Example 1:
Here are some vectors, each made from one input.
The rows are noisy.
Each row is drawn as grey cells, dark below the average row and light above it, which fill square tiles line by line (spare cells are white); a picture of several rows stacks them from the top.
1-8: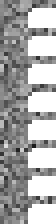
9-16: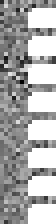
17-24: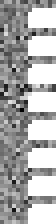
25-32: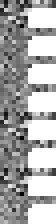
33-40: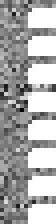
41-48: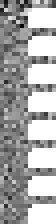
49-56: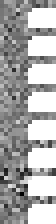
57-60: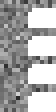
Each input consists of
either a fixed value, or a node of an 11-node tree.
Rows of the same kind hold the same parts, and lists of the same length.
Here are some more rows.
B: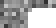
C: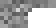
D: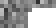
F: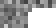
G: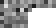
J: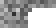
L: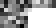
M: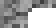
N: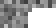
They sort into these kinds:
B, C, D, F, G, J, M, N
L

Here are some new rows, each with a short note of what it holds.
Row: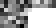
a fixed value
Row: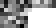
a fixed value
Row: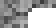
a node of an 11-node tree
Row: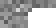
a node of an 11-node tree
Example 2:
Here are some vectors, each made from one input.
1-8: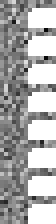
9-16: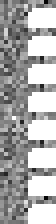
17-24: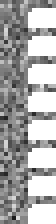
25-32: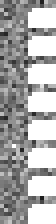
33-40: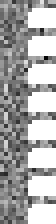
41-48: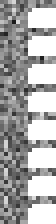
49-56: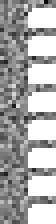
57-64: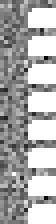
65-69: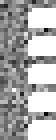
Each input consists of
a node of a 9-node tree.
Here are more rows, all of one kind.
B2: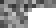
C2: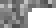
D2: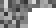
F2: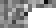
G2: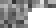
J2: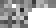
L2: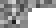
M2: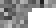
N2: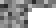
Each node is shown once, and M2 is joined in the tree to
C2 and N2.
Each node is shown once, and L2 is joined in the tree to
F2.
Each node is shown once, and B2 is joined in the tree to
C2 and D2.
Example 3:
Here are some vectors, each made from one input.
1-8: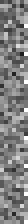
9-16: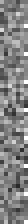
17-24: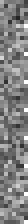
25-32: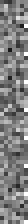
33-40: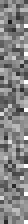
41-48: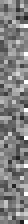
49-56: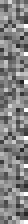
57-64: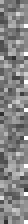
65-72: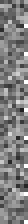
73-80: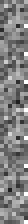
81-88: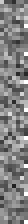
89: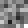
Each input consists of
four true/false values.
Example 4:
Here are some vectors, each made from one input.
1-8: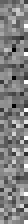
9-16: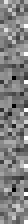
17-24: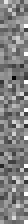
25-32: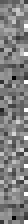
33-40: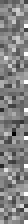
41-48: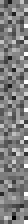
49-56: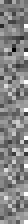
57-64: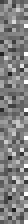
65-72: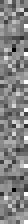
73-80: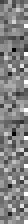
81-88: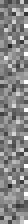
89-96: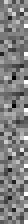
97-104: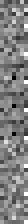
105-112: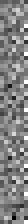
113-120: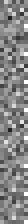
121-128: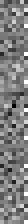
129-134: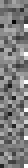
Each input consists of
a point on an 11-point circle.
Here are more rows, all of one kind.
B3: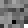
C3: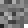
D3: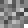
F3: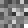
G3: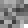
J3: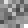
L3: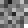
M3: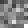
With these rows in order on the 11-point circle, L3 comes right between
C3 and F3.
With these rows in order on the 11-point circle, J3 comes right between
D3 and G3.
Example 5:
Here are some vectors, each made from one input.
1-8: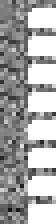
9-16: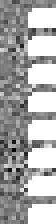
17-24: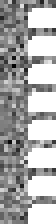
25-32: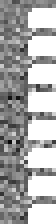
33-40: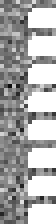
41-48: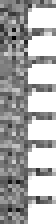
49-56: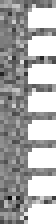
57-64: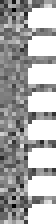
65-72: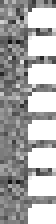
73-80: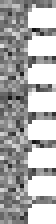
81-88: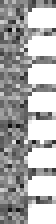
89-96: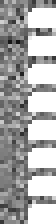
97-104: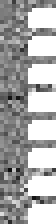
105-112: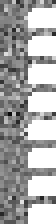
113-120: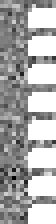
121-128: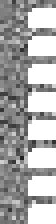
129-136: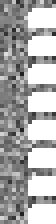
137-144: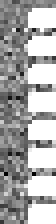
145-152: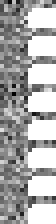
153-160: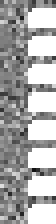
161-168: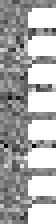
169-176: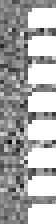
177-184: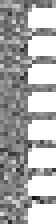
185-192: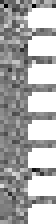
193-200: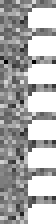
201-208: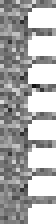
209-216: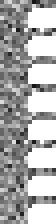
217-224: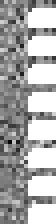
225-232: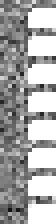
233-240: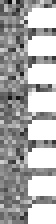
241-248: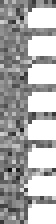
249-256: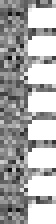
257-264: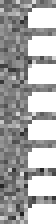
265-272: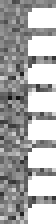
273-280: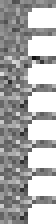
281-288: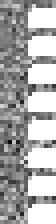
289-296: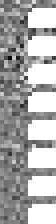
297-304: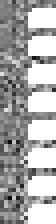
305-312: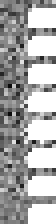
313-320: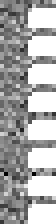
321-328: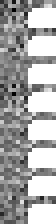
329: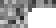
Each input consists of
a node of a 15-node tree.
